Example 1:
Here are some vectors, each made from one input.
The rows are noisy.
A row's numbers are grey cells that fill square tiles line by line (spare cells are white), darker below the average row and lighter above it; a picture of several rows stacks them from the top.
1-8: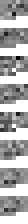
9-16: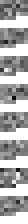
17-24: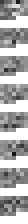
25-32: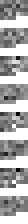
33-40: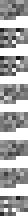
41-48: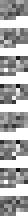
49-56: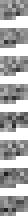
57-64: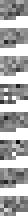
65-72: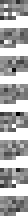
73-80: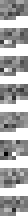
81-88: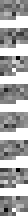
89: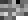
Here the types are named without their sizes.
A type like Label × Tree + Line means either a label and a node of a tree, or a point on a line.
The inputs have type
Bool × Bool × Bool × Bool + Label.
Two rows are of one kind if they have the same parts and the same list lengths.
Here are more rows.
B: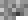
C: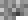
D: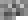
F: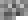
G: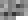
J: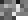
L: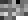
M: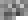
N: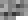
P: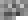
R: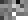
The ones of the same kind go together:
B, C, D, F, G, M, N, P
J, L, R

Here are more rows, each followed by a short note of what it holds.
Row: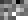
a label
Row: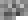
four true/false values
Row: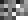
a label
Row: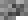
four true/false values
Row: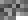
four true/false values
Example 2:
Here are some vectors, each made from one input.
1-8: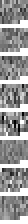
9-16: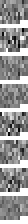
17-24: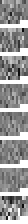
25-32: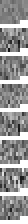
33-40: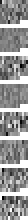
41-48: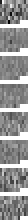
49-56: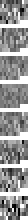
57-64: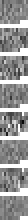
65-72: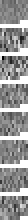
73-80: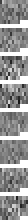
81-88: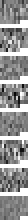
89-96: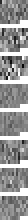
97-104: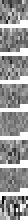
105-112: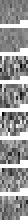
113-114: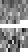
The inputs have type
Bool × Bool × Bool × Bool + Circle11.
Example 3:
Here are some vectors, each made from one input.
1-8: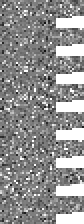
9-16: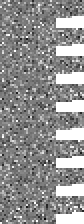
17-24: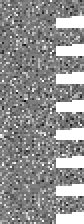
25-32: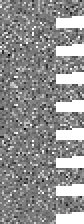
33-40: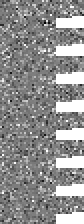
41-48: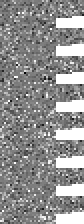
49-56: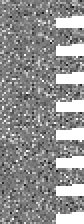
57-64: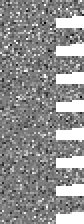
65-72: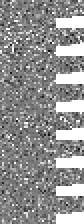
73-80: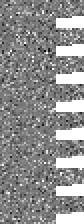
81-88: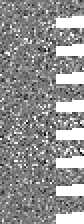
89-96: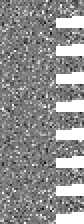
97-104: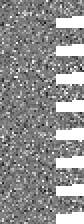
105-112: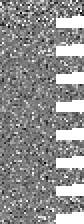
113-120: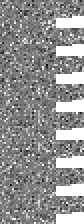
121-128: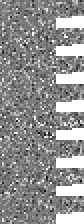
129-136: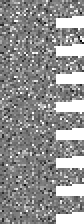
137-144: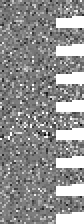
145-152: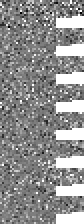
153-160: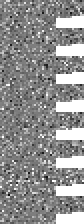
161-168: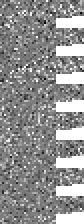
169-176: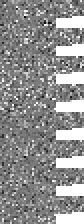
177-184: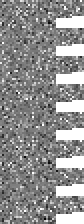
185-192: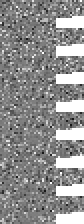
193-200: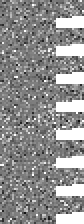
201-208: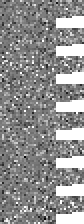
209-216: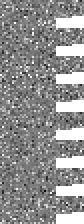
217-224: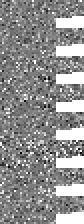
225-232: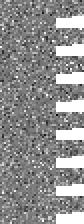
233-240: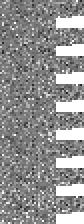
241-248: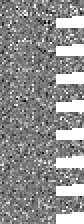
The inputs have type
Circle9 + Tree9 + Unit.
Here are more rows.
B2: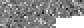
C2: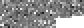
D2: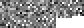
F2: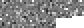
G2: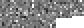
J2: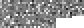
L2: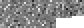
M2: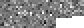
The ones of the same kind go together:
B2, C2, J2, L2
D2
F2, G2, M2

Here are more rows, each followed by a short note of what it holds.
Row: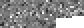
a node of a 9-node tree
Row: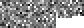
a fixed value
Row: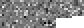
a node of a 9-node tree
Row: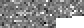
a node of a 9-node tree
